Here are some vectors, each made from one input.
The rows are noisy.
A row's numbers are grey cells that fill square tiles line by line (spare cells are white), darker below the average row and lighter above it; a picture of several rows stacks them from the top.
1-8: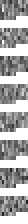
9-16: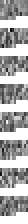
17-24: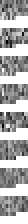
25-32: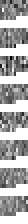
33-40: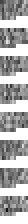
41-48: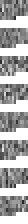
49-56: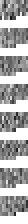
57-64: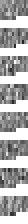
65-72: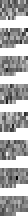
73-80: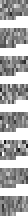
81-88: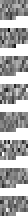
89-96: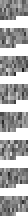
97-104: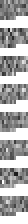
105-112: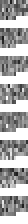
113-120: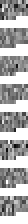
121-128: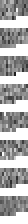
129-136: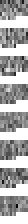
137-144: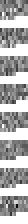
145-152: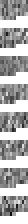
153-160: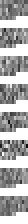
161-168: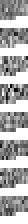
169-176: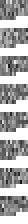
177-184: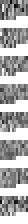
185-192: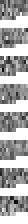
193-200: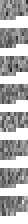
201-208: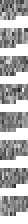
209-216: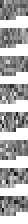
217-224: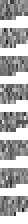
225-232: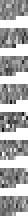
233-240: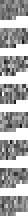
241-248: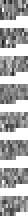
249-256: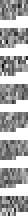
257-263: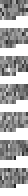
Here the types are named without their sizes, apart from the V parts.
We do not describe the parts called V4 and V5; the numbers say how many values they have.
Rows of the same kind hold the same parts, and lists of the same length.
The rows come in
3 kinds.
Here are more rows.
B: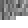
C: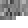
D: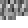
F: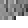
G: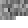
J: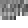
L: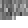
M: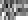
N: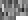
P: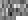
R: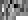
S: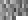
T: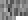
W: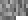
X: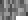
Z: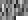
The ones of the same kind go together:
B, C, G, L, P, T, X
D, F, J, S, W
M, N, R, Z

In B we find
a point on a circle and a label.
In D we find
a label and a value of V5.
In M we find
a true/false value and a value of V4.
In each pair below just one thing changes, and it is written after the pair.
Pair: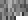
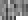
the value of V5
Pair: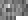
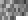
the label
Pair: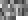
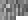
the label
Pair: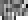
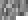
the value of V5
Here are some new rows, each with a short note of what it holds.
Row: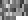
a label and a value of V5
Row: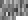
a point on a circle and a label
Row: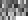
a true/false value and a value of V4
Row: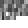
a point on a circle and a label
